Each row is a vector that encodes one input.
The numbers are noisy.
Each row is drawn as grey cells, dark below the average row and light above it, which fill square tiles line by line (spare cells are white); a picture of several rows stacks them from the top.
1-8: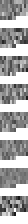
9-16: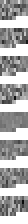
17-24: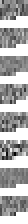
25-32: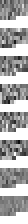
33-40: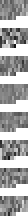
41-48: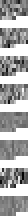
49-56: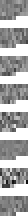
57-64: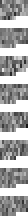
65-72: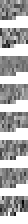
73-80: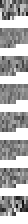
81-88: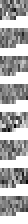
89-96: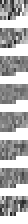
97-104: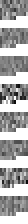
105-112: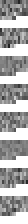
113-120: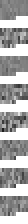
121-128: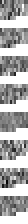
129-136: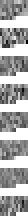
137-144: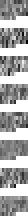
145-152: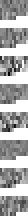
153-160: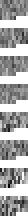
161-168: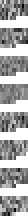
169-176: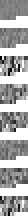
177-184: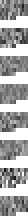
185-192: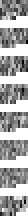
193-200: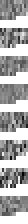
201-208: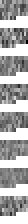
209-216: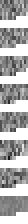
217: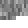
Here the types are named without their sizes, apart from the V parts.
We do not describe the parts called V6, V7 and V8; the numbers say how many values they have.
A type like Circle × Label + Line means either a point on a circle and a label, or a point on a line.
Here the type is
Bool × ((Line + V7) × Tree + V8) × V6.
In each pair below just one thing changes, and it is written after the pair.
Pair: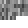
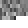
the true/false value
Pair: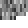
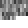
the place on the line
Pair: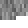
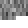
the place on the line
